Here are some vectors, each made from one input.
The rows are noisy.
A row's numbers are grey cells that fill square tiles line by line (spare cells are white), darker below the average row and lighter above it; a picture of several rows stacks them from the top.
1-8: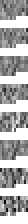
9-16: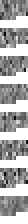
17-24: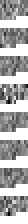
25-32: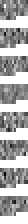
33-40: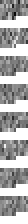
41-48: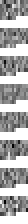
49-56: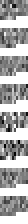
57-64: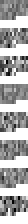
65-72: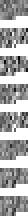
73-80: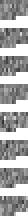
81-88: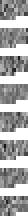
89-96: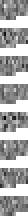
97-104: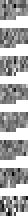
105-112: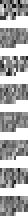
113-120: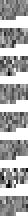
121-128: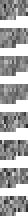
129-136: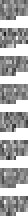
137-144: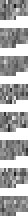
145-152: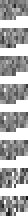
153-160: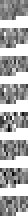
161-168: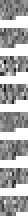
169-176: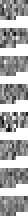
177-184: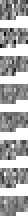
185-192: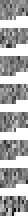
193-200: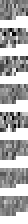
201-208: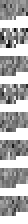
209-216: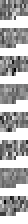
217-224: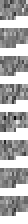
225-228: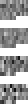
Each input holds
either a fixed value, or a point on each of two 19-point lines, or three true/false values.
